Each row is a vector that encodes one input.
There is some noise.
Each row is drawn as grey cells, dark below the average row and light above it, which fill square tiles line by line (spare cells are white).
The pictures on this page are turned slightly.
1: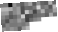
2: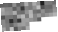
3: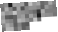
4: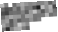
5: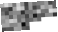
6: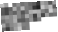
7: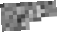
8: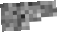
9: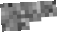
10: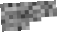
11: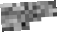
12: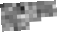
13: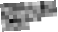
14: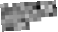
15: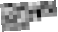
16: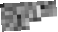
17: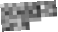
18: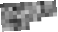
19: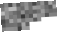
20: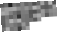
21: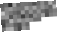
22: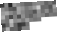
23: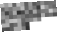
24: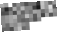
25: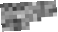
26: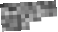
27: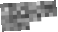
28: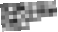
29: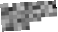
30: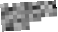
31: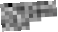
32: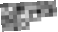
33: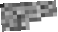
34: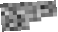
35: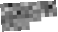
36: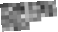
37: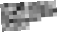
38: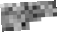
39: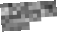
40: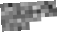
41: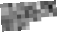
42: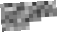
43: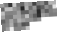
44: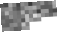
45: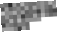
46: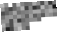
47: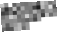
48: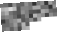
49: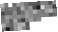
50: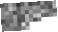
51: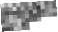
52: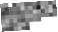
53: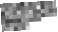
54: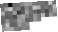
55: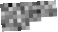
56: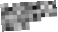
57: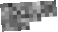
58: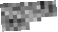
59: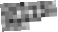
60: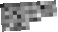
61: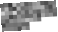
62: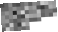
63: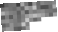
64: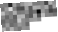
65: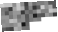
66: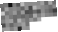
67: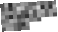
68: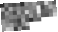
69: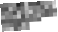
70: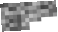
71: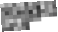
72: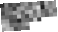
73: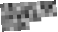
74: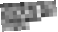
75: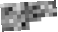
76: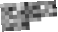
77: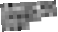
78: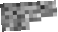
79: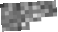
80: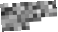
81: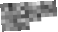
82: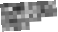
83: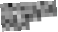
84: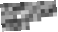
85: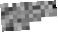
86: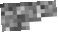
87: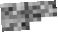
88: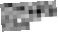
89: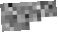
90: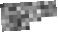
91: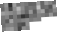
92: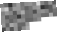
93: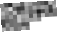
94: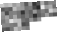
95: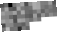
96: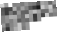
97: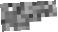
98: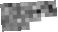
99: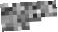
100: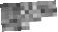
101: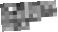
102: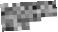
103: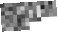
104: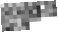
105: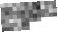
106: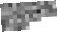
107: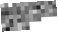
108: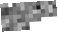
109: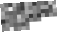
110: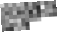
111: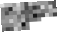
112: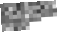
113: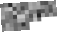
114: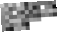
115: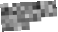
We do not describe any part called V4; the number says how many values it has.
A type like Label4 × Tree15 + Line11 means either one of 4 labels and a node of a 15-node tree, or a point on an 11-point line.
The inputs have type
Bool × Bool × Bool × List2(Label5 × V4).
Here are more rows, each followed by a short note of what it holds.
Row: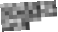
three true/false values, together with the empty list
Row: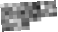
three true/false values, together with the empty list
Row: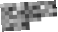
three true/false values, together with the empty list
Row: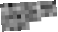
three true/false values, together with a list of one item
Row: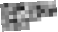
three true/false values, together with a list of two items
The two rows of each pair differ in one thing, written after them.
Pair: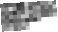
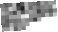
the value of V4 in item 1 of the list
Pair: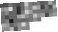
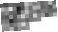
the value of V4 in item 2 of the list
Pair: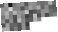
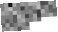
the value of V4 in item 1 of the list
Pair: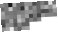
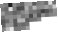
the label in item 2 of the list
